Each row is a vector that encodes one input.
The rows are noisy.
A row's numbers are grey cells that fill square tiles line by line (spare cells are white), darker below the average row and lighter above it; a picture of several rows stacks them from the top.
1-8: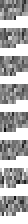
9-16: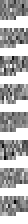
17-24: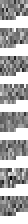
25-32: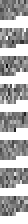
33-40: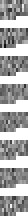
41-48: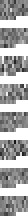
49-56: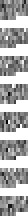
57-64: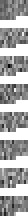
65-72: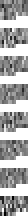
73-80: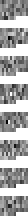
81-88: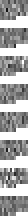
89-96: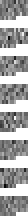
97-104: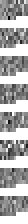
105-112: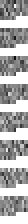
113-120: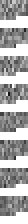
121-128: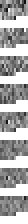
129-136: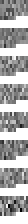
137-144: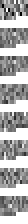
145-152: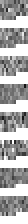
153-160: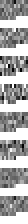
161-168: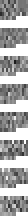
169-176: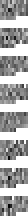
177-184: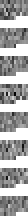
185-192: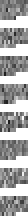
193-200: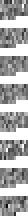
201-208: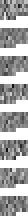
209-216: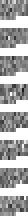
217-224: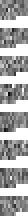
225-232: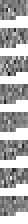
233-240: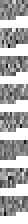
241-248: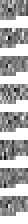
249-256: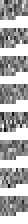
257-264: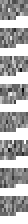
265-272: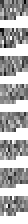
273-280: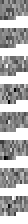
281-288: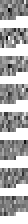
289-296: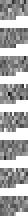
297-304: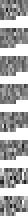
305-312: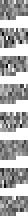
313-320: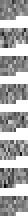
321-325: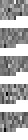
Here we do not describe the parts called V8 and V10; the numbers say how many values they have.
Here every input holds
one of 9 labels, together with either a true/false value and a value of V8, or a value of V10.
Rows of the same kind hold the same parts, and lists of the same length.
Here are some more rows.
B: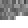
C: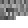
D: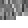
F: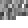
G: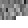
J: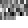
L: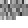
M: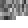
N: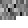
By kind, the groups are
B, C, D, G, M
F, J, L, N

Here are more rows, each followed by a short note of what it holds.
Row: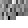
one of 9 labels and a value of V10
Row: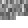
one of 9 labels and a value of V10
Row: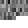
one of 9 labels, a true/false value and a value of V8
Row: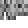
one of 9 labels and a value of V10
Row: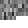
one of 9 labels, a true/false value and a value of V8
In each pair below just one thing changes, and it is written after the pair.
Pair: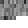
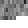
the true/false value
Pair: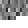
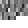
the value of V8
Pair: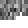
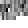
the value of V8
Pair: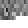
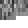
the value of V8
